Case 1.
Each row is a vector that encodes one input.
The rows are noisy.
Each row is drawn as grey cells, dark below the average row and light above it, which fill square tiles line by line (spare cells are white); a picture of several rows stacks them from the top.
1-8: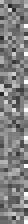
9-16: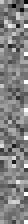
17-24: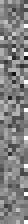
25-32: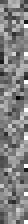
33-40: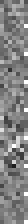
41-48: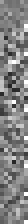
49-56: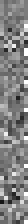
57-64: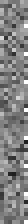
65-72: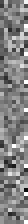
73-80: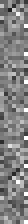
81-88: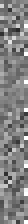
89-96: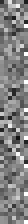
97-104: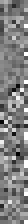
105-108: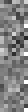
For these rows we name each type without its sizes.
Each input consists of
either a point on a circle, or a fixed value, or three true/false values.
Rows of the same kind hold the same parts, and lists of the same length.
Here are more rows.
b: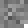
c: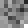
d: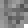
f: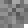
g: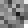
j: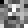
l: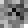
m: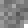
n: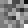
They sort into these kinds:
b, c, d, l, n
f, g, m
j

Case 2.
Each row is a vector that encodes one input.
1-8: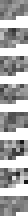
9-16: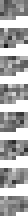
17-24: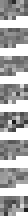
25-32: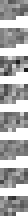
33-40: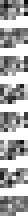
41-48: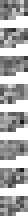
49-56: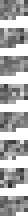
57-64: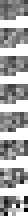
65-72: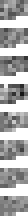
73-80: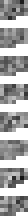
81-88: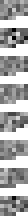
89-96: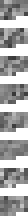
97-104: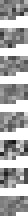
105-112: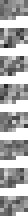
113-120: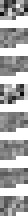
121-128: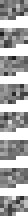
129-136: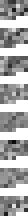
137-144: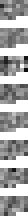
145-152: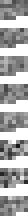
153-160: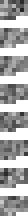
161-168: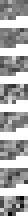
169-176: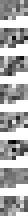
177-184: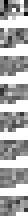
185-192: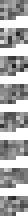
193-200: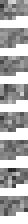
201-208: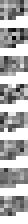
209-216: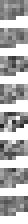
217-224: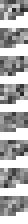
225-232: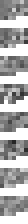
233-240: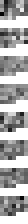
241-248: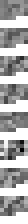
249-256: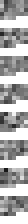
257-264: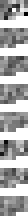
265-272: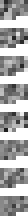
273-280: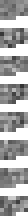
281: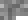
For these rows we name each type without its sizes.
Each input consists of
either a label, or a point on a line.
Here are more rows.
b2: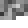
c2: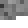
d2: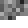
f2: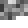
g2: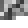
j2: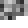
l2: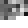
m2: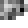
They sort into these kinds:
b2, m2
c2, d2, f2, g2, j2, l2

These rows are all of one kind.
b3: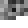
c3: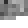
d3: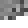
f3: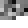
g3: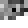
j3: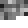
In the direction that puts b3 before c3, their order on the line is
g3, b3, c3, f3, d3, j3.
